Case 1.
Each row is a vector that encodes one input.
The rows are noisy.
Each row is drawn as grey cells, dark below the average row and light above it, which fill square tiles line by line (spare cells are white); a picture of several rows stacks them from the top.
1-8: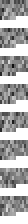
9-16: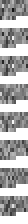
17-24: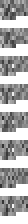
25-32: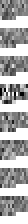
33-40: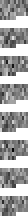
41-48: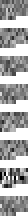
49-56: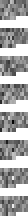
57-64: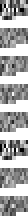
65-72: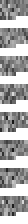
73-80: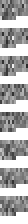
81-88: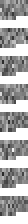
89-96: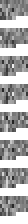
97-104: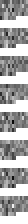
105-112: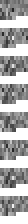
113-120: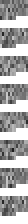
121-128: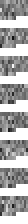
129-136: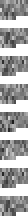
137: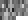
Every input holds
a list of up to two points on a 6-point circle.
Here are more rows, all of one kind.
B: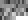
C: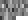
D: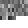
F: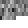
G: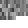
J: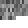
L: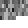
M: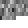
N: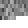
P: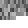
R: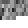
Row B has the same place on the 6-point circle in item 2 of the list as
J, L and R.
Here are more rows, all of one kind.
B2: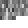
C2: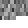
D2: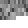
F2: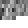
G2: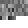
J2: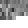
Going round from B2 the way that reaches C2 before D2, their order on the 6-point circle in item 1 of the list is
B2, F2, C2, D2, J2, G2.
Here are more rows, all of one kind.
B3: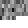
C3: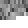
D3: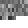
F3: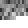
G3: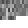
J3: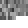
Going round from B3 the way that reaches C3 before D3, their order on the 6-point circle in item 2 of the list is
B3, F3, G3, C3, J3, D3.
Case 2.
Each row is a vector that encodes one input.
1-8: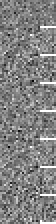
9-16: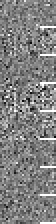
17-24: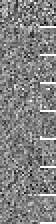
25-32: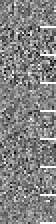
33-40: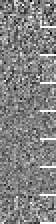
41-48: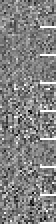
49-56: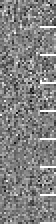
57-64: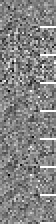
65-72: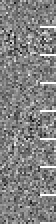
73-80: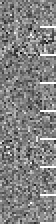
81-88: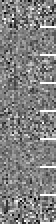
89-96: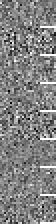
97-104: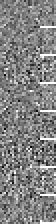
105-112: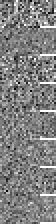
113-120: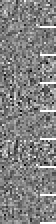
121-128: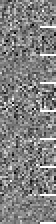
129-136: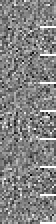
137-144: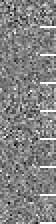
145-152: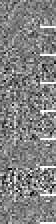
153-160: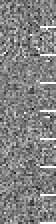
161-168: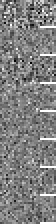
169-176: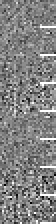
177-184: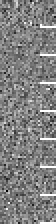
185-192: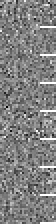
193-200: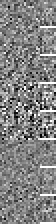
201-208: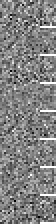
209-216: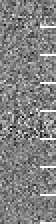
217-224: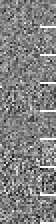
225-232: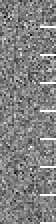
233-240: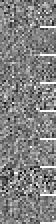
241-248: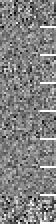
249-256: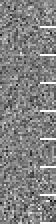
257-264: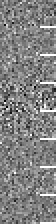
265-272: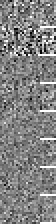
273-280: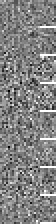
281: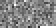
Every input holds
either a point on a 19-point circle, or three true/false values.
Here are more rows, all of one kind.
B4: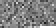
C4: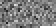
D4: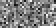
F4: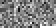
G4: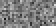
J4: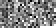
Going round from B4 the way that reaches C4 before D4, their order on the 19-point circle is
B4, C4, G4, J4, F4, D4.
